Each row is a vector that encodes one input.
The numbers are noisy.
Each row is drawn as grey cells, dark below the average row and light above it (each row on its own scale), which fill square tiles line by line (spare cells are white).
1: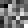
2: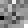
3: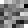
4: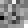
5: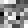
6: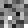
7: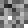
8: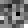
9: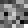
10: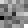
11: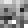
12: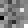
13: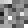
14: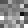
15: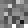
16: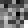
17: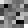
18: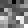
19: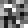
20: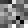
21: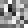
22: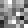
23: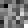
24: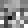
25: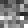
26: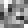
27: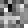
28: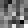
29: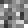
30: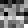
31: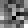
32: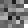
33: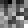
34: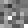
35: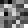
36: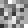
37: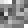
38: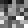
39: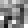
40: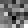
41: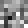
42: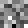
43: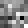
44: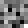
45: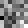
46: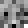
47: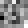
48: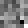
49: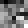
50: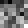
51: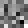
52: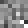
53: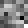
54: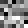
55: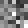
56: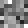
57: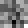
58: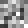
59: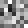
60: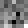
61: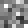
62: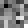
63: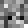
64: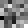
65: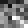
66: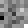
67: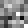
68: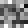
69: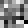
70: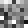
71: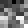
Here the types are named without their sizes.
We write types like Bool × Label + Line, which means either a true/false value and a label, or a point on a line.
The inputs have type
Label × Label.
